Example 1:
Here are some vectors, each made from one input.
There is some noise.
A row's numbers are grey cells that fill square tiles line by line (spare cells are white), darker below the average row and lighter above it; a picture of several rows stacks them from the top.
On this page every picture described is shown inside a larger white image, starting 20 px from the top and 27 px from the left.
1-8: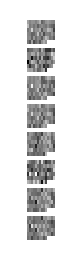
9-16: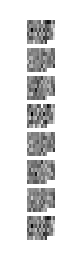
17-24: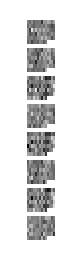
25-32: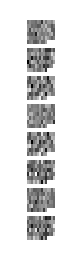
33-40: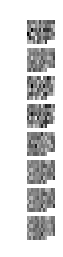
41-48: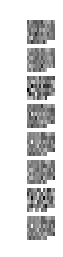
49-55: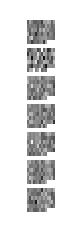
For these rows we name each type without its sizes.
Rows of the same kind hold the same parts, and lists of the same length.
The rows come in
2 kinds.
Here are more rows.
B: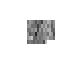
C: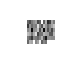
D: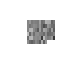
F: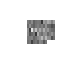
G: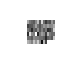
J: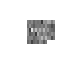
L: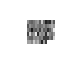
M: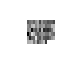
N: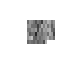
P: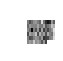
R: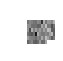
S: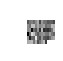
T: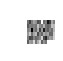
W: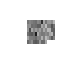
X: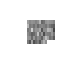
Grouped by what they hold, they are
B, D, F, J, N, R, W, X
C, G, L, M, P, S, T

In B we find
three true/false values.
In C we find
a node of a tree.
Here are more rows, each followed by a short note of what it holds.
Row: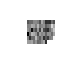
a node of a tree
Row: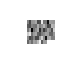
a node of a tree
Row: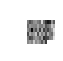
a node of a tree
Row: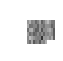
three true/false values
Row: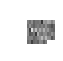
three true/false values
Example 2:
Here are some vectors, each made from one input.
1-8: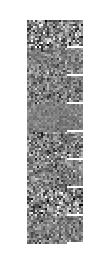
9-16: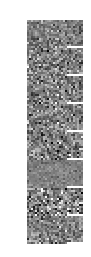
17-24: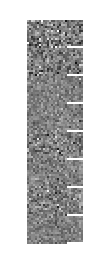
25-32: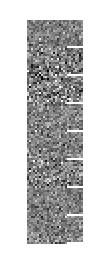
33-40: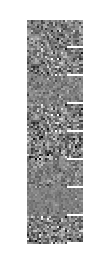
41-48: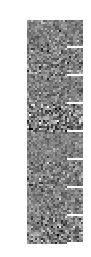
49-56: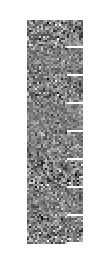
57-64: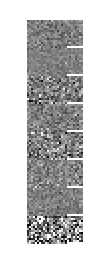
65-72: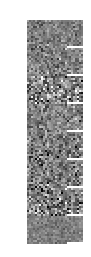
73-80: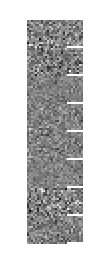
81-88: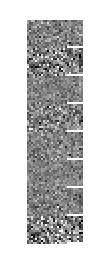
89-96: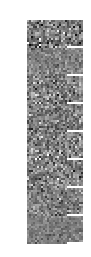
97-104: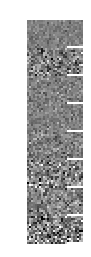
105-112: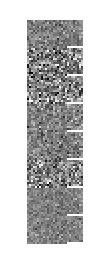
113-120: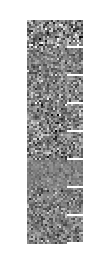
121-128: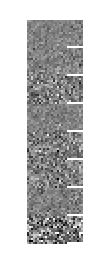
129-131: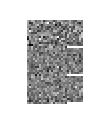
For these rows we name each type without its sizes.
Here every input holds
a list of points on a line.
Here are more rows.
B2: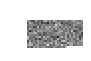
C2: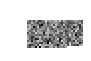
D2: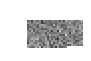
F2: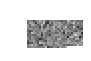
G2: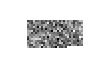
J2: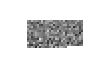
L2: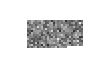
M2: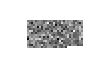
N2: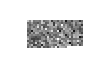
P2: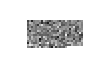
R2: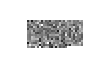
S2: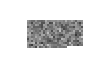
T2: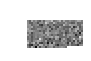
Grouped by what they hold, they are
B2, D2, G2, J2, M2, P2, R2, S2
C2, L2, N2, T2
F2

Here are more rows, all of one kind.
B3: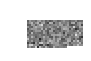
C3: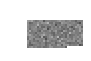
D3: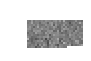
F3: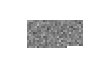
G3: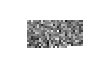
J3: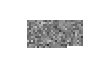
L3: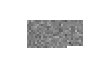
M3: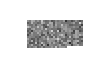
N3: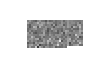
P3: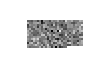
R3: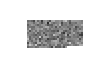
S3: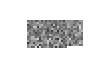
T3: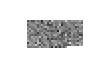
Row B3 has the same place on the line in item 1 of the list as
D3 and G3.
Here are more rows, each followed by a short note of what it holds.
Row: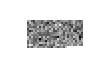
a list of one item
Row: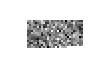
the empty list
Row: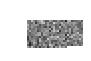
the empty list
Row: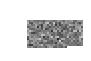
a list of two items
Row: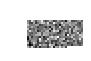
the empty list
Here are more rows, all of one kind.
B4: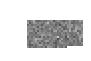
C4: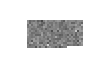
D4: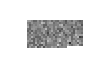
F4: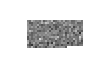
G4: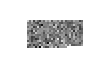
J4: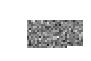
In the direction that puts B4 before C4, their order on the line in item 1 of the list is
F4, J4, B4, C4, G4, D4.
